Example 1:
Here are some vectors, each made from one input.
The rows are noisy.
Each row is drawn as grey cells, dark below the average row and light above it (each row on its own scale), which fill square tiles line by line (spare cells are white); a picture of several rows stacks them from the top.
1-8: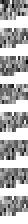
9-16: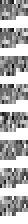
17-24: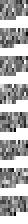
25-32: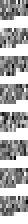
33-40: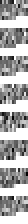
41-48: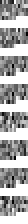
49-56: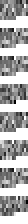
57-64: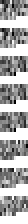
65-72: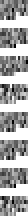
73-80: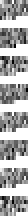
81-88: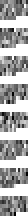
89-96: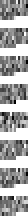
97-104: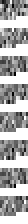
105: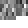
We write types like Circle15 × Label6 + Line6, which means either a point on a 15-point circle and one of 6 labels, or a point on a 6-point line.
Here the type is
Label7.
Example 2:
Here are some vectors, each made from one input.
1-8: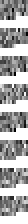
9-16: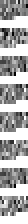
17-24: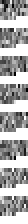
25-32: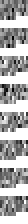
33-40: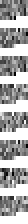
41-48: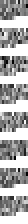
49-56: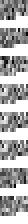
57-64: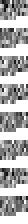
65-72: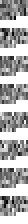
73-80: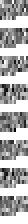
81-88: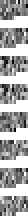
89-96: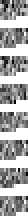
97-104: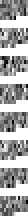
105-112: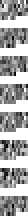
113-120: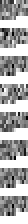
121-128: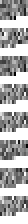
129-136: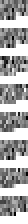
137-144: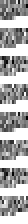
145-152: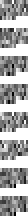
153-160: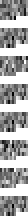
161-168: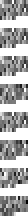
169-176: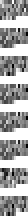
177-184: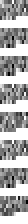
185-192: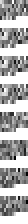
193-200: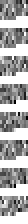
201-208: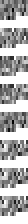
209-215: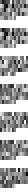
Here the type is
Label8.
